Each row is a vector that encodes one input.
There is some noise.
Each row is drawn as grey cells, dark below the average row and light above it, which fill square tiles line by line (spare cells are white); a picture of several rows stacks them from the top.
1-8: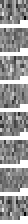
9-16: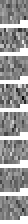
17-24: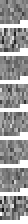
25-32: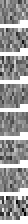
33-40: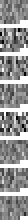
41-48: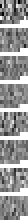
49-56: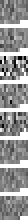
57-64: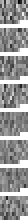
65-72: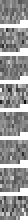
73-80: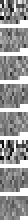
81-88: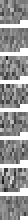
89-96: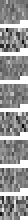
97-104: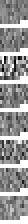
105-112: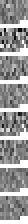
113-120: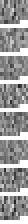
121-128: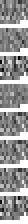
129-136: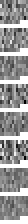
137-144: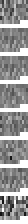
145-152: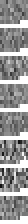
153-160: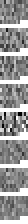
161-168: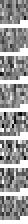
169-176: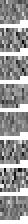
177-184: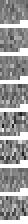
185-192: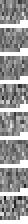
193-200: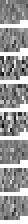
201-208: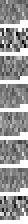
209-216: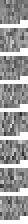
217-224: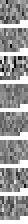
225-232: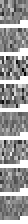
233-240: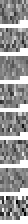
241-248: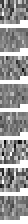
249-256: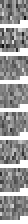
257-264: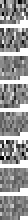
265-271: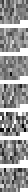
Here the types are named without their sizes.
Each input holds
either a fixed value, or four true/false values.
